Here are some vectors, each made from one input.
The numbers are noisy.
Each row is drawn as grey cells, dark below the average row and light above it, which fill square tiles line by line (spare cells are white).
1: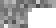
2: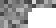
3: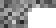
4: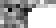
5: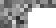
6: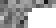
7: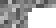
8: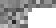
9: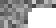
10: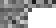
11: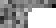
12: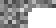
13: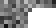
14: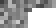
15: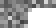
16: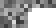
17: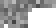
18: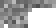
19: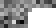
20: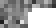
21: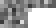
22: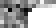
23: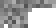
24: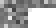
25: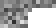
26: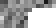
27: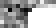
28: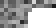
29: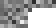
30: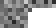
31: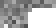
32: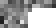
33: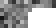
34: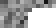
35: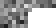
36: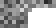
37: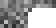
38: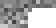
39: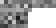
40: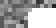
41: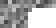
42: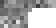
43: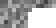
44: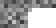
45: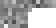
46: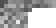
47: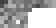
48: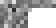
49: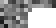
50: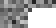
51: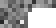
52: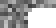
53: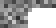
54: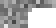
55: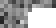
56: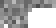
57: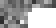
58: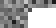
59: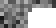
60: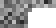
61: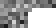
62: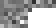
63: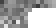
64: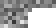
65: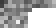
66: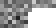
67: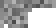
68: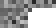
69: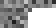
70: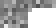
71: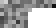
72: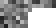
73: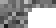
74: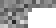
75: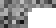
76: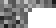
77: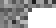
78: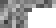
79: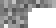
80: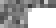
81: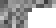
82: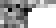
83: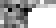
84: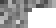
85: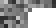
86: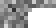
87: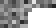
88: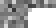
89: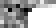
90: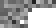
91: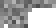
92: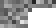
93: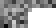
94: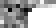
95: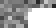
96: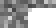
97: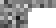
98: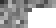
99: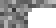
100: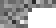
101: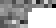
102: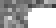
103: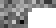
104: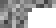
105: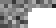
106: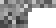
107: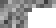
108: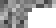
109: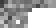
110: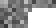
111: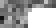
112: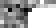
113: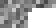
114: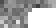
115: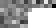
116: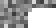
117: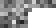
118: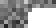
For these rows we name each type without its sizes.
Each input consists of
a list of points on a line.
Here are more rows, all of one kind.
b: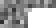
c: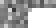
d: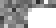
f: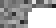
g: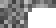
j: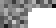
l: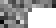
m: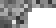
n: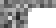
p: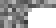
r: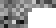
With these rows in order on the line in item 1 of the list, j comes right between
f and n.
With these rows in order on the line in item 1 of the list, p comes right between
d and f.
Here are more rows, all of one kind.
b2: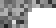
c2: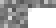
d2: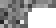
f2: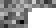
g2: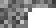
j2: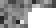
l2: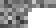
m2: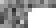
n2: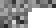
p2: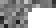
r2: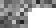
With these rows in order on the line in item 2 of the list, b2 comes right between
n2 and r2.
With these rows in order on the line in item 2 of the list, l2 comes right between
c2 and m2.
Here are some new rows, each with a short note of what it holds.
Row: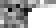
the empty list
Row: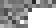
a list of one item
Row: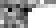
the empty list
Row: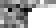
the empty list
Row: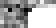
the empty list
